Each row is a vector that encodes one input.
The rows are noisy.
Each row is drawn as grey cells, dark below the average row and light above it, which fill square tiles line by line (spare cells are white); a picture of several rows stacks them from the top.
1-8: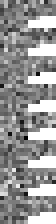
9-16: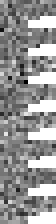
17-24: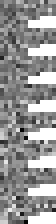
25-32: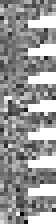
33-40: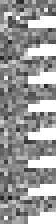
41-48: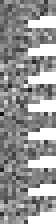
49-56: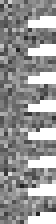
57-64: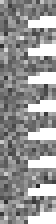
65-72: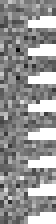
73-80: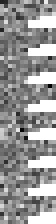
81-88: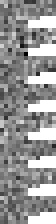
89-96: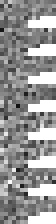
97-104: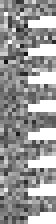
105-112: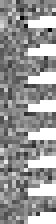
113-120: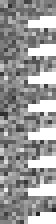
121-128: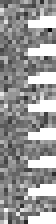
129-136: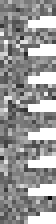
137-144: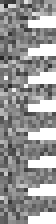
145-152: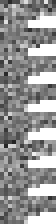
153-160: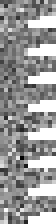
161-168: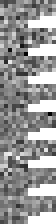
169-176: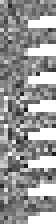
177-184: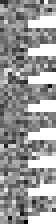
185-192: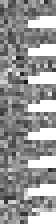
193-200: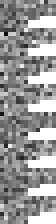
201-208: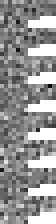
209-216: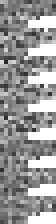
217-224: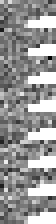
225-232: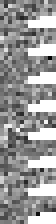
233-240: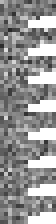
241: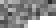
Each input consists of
either a point on a 5-point line, or a point on a 15-point line, or a node of an 8-node tree.
